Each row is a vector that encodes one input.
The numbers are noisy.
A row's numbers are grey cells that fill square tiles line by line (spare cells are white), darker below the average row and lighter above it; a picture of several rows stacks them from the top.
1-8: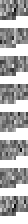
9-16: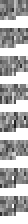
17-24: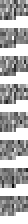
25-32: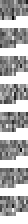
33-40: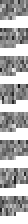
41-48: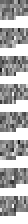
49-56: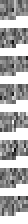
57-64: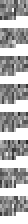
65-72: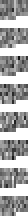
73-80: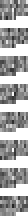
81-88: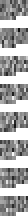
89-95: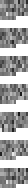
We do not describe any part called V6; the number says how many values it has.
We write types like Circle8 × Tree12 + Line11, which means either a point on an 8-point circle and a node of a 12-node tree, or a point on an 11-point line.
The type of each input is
(Line4 + V6) × Line5.
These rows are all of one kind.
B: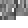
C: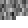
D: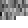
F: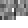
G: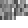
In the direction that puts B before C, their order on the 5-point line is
D, G, F, B, C.
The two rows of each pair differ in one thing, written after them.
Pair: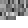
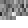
the value of V6
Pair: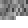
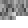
the place on the 5-point line
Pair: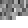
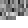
the value of V6
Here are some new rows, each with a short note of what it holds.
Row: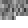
a point on a 5-point line and a value of V6
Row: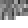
a point on a 5-point line and a value of V6
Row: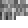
a point on a 4-point line and a point on a 5-point line
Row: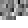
a point on a 5-point line and a value of V6
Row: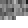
a point on a 5-point line and a value of V6
